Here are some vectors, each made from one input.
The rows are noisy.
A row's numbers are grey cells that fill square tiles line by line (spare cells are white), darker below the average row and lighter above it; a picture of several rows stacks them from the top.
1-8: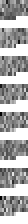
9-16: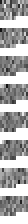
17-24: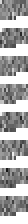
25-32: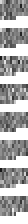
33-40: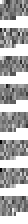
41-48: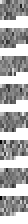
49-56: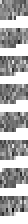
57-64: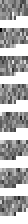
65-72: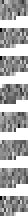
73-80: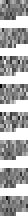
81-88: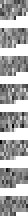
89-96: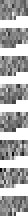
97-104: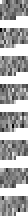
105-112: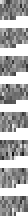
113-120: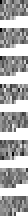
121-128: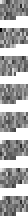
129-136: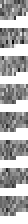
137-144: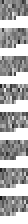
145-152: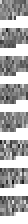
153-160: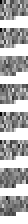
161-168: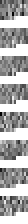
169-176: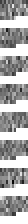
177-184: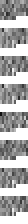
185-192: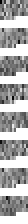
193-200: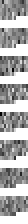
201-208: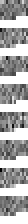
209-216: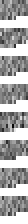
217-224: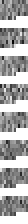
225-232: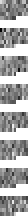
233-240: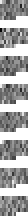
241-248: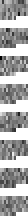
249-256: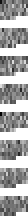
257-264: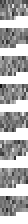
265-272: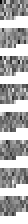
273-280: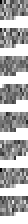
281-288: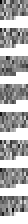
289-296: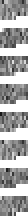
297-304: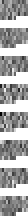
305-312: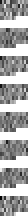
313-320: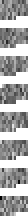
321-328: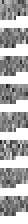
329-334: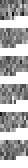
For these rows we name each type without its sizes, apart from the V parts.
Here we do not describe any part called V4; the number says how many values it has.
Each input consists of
either a point on a line, or a list of items, each a true/false value and a value of V4.
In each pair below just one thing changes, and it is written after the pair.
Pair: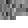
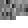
the true/false value in item 2 of the list
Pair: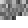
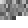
the value of V4 in item 2 of the list
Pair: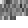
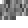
the true/false value in item 1 of the list
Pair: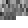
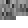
the true/false value in item 1 of the list
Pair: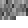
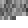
the true/false value in item 2 of the list
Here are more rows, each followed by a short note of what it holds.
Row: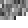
the empty list
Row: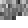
a list of two items
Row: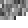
the empty list
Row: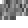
a list of two items
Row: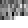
a point on a line
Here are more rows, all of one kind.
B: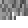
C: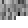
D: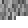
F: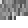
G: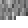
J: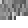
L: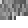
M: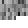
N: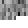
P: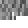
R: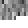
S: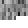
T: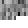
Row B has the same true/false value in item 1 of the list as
P and R.
